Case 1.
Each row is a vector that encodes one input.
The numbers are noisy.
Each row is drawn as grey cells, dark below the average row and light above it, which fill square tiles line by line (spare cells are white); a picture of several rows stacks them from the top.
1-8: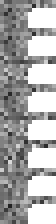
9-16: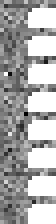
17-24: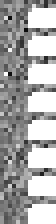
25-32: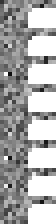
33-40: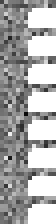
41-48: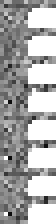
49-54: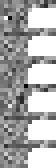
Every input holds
either a point on a 5-point line, or a point on an 8-point line.
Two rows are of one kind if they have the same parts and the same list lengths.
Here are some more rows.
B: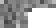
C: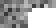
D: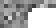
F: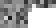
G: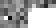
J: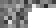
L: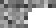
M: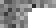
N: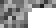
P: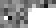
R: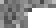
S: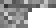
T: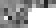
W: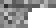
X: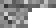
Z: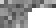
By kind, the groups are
B, C, D, L, M, N, R, S, W, X, Z
F, G, J, P, T

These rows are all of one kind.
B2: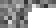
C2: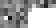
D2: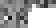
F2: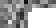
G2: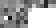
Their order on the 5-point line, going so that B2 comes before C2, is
F2, B2, D2, C2, G2.
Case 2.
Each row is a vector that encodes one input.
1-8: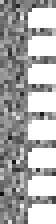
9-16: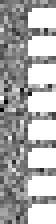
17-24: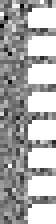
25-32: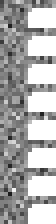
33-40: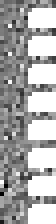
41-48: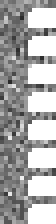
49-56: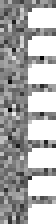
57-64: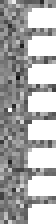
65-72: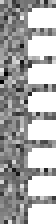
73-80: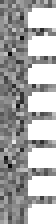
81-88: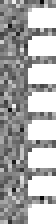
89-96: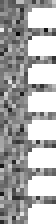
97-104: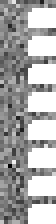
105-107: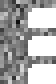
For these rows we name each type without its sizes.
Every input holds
a list of points on a line.
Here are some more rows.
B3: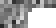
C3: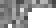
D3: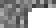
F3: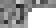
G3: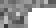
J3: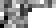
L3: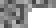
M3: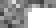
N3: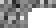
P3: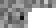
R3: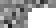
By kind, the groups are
B3, C3, G3, M3, P3
D3, F3, L3, N3, R3
J3

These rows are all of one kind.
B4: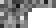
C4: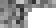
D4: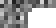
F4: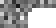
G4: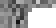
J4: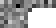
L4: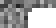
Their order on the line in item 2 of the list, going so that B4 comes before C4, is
B4, G4, D4, F4, L4, C4, J4.
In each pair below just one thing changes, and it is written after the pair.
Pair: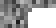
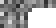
the place on the line in item 1 of the list
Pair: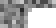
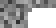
the place on the line in item 1 of the list
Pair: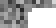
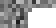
the place on the line in item 2 of the list
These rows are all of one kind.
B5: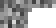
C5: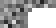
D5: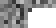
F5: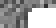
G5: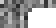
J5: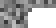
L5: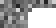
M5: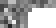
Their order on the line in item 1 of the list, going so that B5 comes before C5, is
L5, G5, F5, J5, D5, B5, C5, M5.
